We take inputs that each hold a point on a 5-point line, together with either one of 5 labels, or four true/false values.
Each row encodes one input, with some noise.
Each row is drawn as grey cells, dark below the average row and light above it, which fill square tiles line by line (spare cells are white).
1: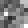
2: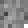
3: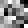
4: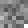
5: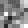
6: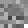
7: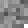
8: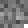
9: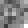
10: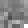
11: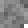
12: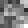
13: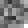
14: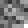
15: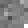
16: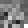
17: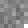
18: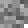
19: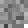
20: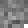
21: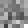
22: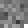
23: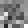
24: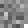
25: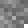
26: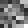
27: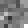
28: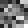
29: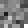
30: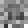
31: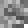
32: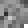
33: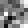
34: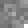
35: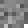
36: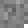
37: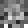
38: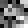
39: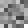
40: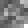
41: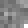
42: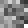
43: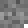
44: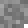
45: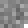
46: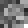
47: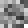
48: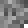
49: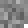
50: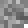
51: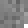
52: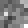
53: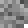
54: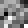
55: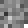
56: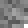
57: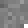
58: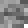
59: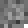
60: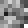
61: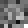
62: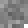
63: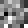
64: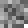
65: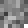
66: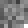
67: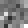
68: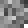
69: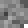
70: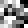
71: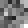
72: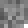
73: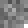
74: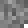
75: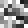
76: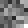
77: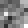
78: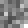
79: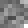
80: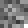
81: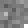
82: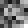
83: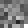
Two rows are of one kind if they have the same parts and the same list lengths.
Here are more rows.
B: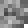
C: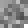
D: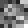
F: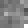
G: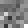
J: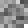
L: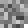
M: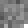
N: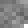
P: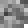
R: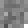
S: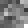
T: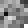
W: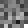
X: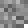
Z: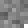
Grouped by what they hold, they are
B, C, D, F, G, J, N, P, R, S, T, W, X, Z
L, M

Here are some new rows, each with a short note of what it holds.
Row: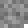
one of 5 labels and a point on a 5-point line
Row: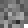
a point on a 5-point line and four true/false values
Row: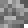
one of 5 labels and a point on a 5-point line
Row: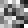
a point on a 5-point line and four true/false values
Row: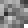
a point on a 5-point line and four true/false values
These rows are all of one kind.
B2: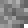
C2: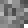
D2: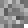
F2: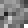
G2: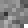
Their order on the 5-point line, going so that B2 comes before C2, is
G2, F2, D2, B2, C2.
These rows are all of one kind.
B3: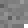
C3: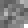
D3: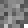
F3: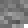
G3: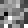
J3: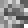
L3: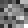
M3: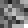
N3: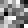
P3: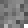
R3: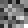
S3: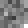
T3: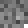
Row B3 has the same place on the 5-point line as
C3, D3, N3 and P3.
